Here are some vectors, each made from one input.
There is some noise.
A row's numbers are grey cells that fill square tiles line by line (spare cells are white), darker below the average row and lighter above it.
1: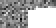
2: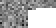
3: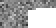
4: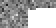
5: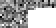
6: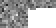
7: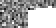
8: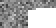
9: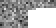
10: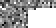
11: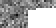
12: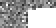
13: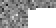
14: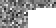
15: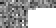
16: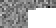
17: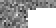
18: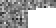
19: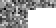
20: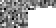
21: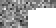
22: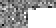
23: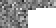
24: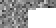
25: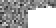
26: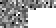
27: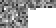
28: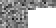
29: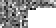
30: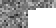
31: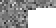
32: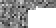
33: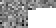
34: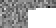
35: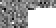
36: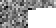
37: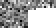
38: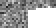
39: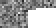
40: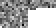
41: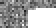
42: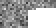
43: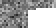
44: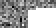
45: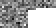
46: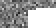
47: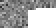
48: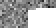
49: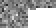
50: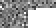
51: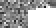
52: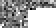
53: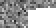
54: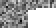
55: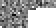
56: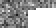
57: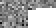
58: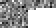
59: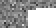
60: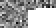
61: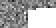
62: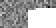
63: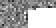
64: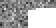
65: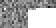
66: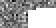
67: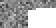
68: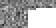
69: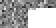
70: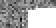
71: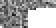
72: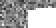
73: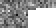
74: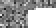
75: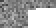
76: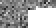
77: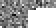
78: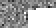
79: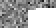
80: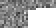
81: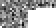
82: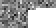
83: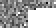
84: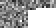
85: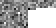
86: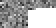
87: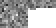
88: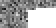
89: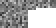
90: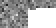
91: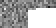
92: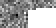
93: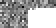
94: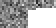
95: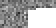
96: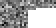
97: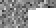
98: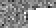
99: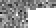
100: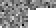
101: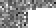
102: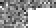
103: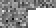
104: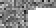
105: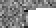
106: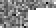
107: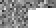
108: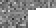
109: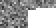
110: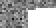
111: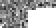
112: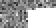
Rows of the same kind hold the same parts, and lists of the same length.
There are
2 kinds of row.
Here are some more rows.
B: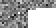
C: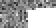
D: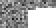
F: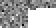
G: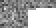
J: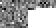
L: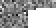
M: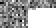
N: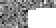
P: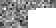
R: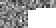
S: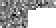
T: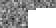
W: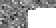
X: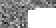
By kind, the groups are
B, C, D, J, L, M, N, S, T, W, X
F, G, P, R

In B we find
a point on each of two 5-point lines and a node of a 9-node tree.
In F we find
a node of a 9-node tree.
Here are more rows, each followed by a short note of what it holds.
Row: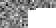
a node of a 9-node tree
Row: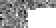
a point on each of two 5-point lines and a node of a 9-node tree
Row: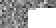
a node of a 9-node tree
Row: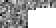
a point on each of two 5-point lines and a node of a 9-node tree
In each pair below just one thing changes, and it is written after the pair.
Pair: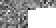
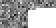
the node of the tree
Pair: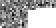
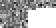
the place on one of the two 5-point lines
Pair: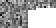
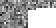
the place on one of the two 5-point lines
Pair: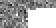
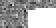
the node of the tree
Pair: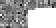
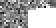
the node of the tree
